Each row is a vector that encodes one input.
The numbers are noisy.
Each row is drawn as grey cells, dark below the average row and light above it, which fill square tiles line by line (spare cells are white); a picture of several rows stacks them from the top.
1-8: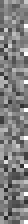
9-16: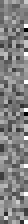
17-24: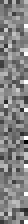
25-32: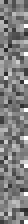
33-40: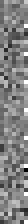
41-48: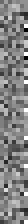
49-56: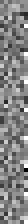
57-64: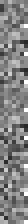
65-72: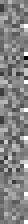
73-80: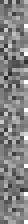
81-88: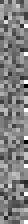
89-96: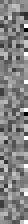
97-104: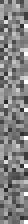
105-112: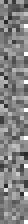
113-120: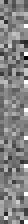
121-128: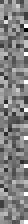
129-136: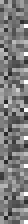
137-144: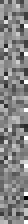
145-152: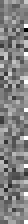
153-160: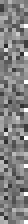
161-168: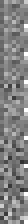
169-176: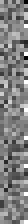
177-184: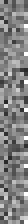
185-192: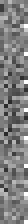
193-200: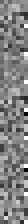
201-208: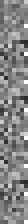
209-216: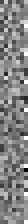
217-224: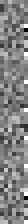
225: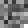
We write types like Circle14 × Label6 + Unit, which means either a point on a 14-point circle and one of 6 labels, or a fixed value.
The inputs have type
Line10.
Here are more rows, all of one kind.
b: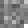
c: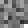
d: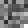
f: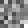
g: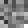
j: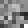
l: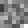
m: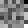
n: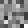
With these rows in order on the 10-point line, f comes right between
b and n.
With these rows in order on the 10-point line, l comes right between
b and c.
